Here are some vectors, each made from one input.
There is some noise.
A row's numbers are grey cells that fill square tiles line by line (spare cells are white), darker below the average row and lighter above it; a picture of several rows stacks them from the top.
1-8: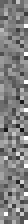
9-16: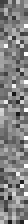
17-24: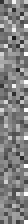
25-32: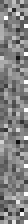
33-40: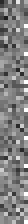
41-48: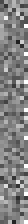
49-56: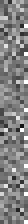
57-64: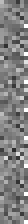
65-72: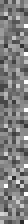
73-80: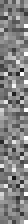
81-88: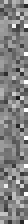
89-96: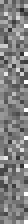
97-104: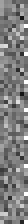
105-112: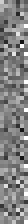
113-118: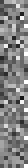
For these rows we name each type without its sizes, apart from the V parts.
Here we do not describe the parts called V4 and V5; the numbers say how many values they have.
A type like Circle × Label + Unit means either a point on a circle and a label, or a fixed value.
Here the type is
Bool × (Circle + V4) + V5.
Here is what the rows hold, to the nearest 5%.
About 65% of them hold a true/false value, together with either a point on a circle, or a value of V4. The rest hold a value of V5.
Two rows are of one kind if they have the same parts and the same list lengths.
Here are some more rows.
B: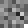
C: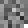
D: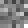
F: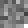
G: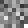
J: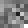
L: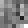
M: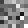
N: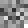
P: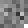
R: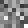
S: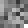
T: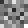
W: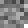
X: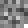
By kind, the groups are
B, C, J, L, P, S
D, F, W, X
G, M, N, R, T

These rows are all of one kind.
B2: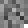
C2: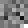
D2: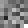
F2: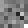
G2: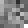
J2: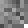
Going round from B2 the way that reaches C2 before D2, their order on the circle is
B2, C2, D2, G2, F2, J2.
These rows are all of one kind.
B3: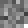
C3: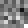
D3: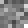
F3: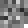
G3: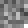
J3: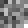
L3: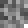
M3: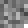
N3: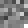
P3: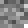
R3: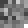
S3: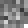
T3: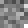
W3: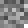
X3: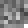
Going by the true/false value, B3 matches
F3, J3, N3 and R3.
